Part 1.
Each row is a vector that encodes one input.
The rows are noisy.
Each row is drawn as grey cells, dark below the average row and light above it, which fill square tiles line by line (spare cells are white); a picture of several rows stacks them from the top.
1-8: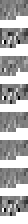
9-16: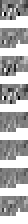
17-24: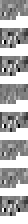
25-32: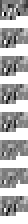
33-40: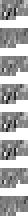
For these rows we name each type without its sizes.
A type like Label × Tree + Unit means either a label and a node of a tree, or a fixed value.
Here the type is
Line.
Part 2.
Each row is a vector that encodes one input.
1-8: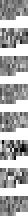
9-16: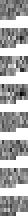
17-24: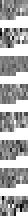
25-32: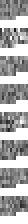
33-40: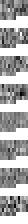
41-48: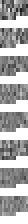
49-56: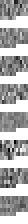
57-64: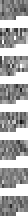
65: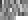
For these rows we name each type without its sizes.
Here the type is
Bool × Bool × Bool + Unit.
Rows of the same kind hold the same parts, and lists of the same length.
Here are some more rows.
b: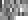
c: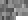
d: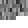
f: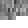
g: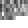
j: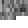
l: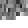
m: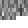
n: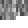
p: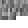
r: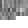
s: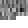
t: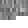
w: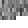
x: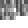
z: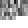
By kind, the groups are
b, c, d, f, g, j, l, m, p, r, s, t, w, z
n, x

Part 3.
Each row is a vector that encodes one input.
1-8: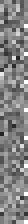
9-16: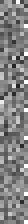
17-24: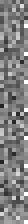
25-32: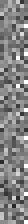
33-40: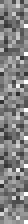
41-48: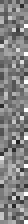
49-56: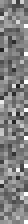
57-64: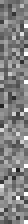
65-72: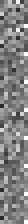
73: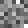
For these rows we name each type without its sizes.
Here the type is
Circle.
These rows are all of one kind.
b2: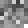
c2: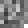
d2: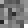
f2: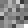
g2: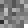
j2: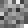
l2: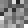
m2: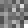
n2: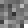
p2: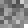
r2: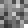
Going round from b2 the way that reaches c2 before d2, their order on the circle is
b2, l2, c2, r2, j2, f2, m2, n2, d2, g2, p2.
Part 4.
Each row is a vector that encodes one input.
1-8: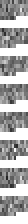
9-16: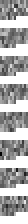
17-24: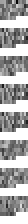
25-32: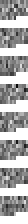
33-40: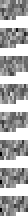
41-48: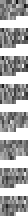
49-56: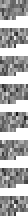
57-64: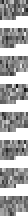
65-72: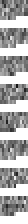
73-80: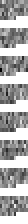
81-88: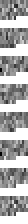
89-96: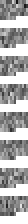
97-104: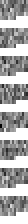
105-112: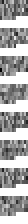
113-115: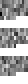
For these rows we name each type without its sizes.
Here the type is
Tree.
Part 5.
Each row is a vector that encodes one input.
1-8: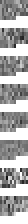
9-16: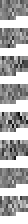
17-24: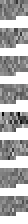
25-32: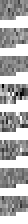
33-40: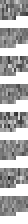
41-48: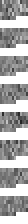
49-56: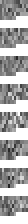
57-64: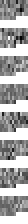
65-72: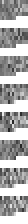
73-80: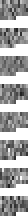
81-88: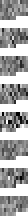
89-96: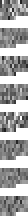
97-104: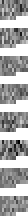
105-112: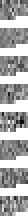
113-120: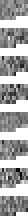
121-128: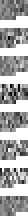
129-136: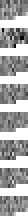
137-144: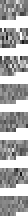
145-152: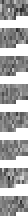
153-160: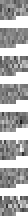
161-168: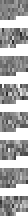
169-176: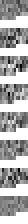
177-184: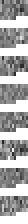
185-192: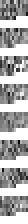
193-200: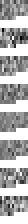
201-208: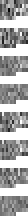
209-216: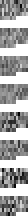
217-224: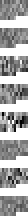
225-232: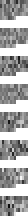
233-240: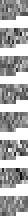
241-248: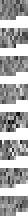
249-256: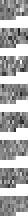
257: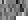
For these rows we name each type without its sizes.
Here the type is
Bool × Bool × Bool.
